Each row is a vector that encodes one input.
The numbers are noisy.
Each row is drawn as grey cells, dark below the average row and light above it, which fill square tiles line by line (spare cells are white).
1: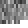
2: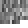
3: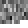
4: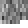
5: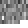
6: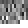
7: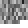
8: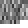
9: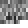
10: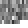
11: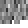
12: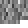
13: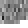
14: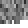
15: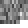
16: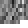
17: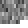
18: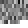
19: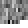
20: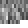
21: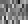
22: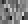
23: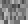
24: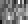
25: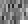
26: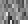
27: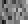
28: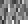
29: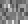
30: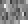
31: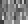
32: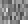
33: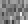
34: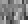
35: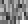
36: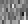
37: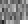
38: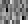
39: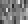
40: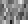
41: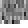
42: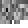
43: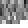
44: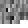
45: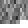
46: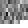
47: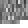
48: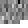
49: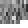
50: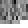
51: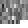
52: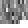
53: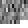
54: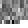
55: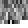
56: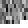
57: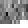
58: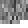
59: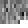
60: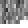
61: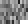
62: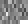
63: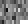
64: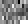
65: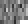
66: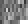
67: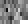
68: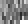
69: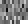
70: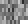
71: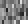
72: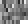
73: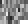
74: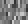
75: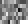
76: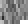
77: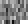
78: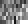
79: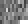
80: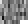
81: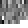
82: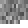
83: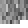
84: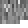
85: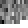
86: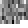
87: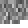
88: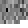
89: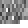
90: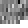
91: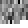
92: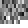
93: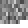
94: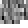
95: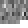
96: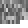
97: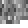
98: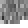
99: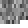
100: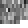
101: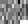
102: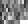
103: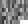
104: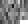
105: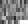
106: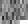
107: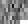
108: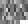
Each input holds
a point on a 10-point circle, together with either a point on a 10-point circle, or a node of an 11-node tree.
